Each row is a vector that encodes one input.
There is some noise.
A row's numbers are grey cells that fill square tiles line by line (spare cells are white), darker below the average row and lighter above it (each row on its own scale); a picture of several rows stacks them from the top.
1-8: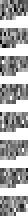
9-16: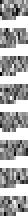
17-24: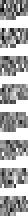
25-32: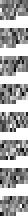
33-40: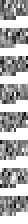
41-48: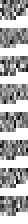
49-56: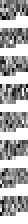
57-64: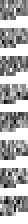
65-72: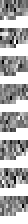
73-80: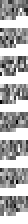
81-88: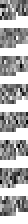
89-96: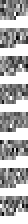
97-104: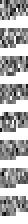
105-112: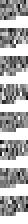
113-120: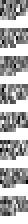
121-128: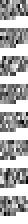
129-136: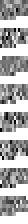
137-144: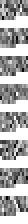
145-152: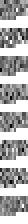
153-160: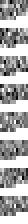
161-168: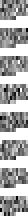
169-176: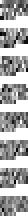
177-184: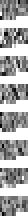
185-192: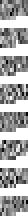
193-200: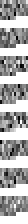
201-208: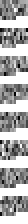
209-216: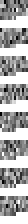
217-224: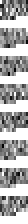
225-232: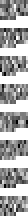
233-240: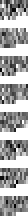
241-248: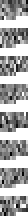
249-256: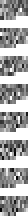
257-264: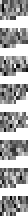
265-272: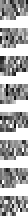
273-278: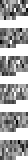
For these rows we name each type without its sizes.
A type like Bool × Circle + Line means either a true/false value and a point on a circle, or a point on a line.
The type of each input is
(Bool × Bool × Bool + Unit) × Line.
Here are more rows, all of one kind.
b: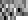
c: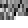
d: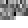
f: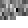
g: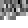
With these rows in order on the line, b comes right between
f and g.
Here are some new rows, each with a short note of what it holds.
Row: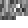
a point on a line
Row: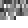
a point on a line and three true/false values
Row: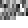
a point on a line and three true/false values
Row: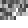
a point on a line
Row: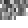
a point on a line and three true/false values
